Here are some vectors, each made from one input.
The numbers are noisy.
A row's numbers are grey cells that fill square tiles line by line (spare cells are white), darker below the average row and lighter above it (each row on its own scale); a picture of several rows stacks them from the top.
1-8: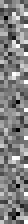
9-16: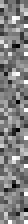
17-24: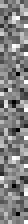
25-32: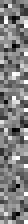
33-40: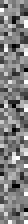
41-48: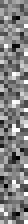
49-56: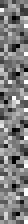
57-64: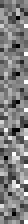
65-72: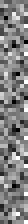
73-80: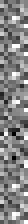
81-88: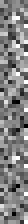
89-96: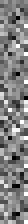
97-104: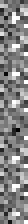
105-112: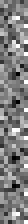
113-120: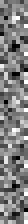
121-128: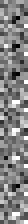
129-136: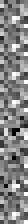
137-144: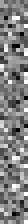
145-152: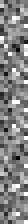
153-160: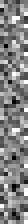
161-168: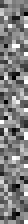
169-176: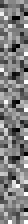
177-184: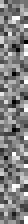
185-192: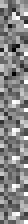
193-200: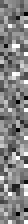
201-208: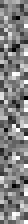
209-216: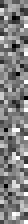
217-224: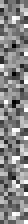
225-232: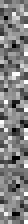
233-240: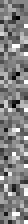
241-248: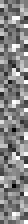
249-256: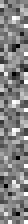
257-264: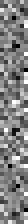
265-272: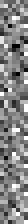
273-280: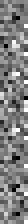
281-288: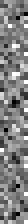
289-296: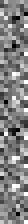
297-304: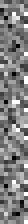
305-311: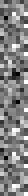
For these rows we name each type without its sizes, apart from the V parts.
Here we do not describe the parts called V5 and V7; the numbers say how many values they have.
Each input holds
either a node of each of two trees, or a value of V5 and a value of V7.
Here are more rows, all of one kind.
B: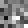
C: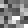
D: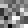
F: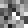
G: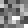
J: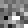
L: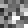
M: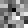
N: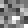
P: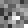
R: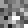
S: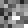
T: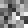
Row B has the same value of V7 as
J and R.
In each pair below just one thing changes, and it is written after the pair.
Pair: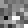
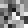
the value of V7
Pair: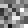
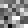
the value of V5
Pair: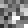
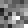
the value of V7
